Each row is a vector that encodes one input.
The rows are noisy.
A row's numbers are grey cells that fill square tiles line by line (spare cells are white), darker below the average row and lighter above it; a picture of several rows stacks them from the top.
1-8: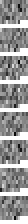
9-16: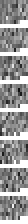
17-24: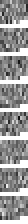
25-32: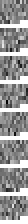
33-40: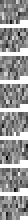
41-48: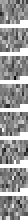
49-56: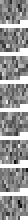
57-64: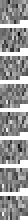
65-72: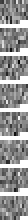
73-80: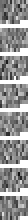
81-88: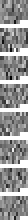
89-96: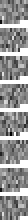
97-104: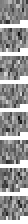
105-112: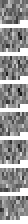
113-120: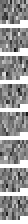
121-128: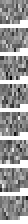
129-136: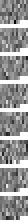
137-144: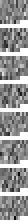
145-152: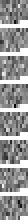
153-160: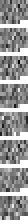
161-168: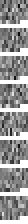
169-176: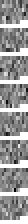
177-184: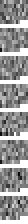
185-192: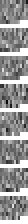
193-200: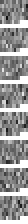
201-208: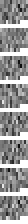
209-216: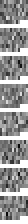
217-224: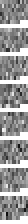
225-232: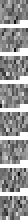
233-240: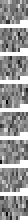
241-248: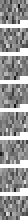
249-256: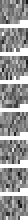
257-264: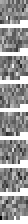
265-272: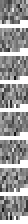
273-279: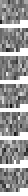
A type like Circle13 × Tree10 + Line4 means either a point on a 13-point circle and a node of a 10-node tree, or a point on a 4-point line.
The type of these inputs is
(Bool × Bool × Bool + Unit) × Tree9.
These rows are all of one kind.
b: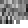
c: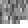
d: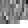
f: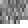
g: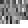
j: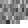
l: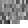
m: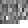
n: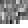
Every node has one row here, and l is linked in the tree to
b, f and m.
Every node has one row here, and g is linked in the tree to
m.
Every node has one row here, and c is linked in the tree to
f.
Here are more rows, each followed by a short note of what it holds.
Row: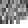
a node of a 9-node tree and three true/false values
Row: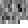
a node of a 9-node tree
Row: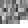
a node of a 9-node tree and three true/false values
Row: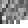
a node of a 9-node tree and three true/false values
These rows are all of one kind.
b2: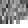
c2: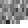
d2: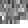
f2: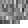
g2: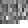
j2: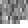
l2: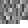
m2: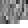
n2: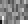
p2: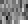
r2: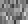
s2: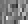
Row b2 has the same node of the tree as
d2, m2 and r2.
